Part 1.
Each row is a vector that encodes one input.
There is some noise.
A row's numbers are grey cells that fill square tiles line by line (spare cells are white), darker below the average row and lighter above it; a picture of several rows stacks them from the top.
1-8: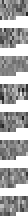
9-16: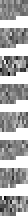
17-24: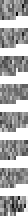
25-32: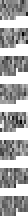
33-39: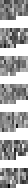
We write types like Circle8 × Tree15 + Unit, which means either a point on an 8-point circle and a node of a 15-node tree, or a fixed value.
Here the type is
Line5 × Line5.
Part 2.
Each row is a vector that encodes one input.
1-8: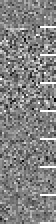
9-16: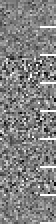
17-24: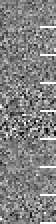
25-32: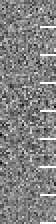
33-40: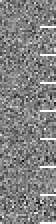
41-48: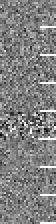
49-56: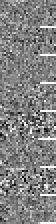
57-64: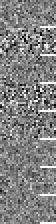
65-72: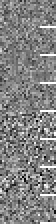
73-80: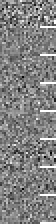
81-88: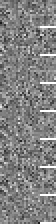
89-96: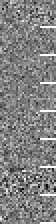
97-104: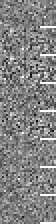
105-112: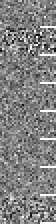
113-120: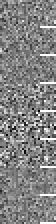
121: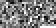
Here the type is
Circle17.
